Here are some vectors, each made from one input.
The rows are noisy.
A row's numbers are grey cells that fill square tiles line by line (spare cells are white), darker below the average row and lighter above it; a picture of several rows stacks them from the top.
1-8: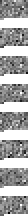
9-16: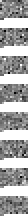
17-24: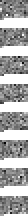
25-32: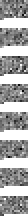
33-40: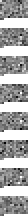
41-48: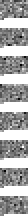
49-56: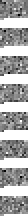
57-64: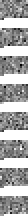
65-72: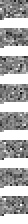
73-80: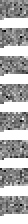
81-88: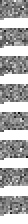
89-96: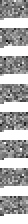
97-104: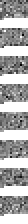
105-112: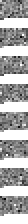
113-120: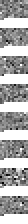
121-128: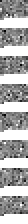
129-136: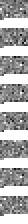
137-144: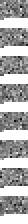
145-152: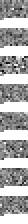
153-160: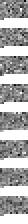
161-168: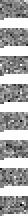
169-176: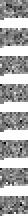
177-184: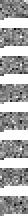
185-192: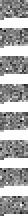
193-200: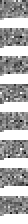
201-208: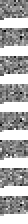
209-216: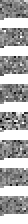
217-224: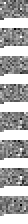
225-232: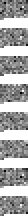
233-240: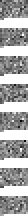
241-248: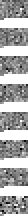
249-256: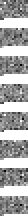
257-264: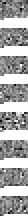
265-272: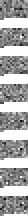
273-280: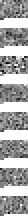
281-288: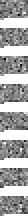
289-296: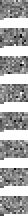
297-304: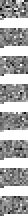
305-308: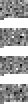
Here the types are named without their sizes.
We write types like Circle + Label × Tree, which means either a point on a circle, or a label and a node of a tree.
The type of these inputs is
Circle × Circle + Unit.
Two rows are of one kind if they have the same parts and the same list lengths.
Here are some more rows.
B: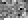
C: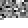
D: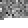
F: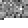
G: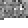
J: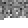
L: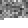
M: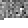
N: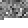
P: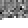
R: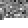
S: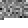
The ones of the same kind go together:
B, D, F, G, J, L, M, N, P, R, S
C

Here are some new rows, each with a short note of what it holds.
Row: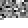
a fixed value
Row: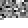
a fixed value
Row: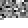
a fixed value
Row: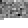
a point on each of two circles
